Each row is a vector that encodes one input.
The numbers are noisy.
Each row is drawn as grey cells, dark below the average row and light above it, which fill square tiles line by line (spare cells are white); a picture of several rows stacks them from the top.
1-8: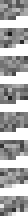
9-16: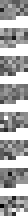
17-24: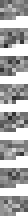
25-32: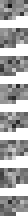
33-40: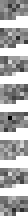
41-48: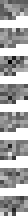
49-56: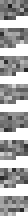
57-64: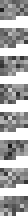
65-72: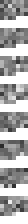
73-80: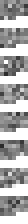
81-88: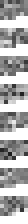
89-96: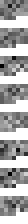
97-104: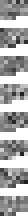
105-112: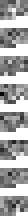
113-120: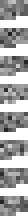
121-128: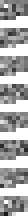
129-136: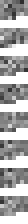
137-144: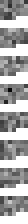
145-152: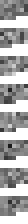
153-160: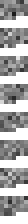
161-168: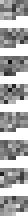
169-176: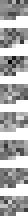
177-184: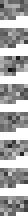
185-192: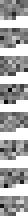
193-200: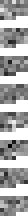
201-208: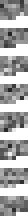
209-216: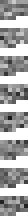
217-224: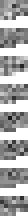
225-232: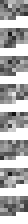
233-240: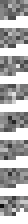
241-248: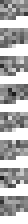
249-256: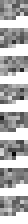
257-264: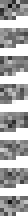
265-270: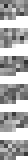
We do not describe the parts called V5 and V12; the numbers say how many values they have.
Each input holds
a true/false value and a value of V12, together with either a point on a 7-point line, or a value of V5.
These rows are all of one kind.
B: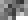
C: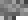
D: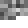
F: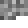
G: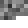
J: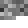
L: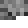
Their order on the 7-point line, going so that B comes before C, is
B, D, C, L, F, G, J.
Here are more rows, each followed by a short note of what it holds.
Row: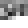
a true/false value, a value of V5 and a value of V12
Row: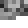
a true/false value, a value of V5 and a value of V12
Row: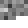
a true/false value, a value of V5 and a value of V12
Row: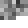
a point on a 7-point line, a true/false value and a value of V12
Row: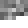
a true/false value, a value of V5 and a value of V12
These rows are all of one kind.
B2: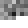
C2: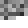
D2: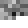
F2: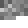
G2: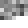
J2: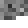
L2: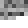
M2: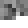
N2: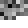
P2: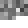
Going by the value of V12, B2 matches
C2, D2 and L2.
